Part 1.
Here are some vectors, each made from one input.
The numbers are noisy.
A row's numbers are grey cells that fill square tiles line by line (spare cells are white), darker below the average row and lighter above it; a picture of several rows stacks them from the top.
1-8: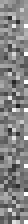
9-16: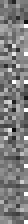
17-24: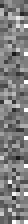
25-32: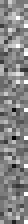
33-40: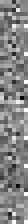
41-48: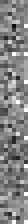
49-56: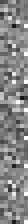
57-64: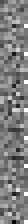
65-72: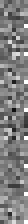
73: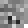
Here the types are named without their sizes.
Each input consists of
three true/false values.
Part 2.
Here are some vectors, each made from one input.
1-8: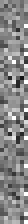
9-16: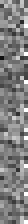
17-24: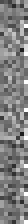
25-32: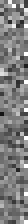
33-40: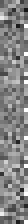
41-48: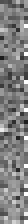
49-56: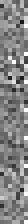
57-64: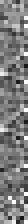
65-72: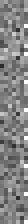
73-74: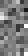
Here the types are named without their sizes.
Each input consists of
a point on a line.
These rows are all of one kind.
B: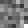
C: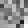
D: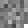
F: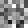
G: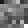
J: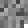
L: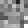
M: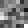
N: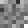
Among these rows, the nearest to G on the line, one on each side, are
B and M.
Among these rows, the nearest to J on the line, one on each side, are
D and N.
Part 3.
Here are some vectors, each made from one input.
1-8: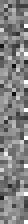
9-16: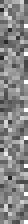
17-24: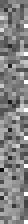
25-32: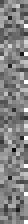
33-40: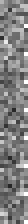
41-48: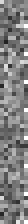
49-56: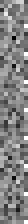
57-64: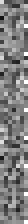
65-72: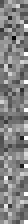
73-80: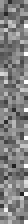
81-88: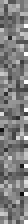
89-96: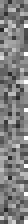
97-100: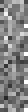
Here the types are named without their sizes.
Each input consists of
a point on a circle.
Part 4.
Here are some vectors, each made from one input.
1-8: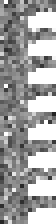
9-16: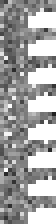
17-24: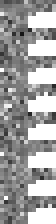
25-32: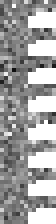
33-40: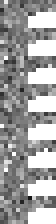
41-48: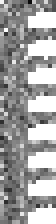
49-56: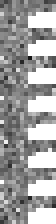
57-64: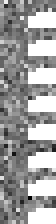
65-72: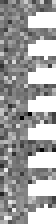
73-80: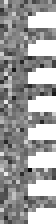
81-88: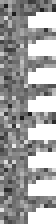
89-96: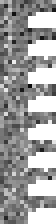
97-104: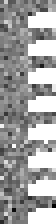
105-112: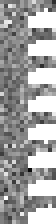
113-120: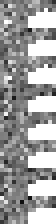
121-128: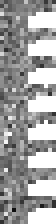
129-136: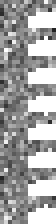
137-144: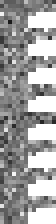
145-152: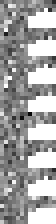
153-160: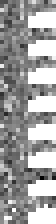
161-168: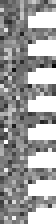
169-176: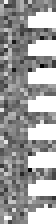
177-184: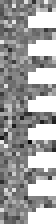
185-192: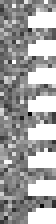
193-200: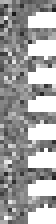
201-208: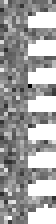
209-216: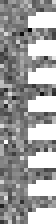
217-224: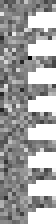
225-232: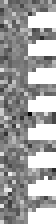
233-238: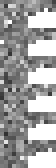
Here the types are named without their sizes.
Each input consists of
a label.
